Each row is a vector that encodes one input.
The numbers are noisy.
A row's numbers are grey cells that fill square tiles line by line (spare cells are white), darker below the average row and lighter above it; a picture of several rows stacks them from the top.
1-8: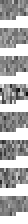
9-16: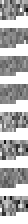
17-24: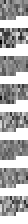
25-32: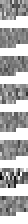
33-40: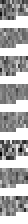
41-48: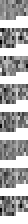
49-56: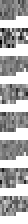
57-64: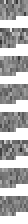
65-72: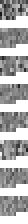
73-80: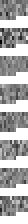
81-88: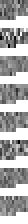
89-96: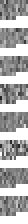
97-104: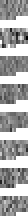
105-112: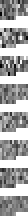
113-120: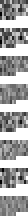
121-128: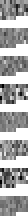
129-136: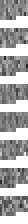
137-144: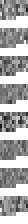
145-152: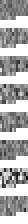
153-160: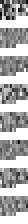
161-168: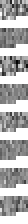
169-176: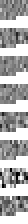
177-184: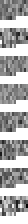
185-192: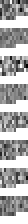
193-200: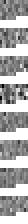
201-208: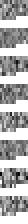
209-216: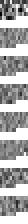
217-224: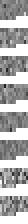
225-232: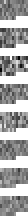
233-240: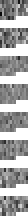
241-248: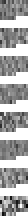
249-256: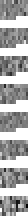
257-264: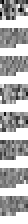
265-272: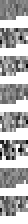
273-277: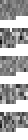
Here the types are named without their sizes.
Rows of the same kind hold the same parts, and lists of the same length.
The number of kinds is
2.
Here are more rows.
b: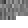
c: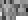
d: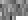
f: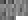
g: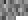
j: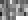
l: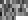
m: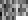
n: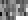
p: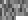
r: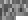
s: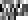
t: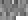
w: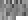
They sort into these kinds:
b, c, d, f, g, j, l, m, n, p, r, t, w
s

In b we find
a node of a tree and a true/false value.
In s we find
a fixed value.
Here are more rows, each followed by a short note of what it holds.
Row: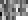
a node of a tree and a true/false value
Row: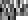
a fixed value
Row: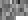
a node of a tree and a true/false value
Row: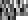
a fixed value
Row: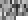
a node of a tree and a true/false value
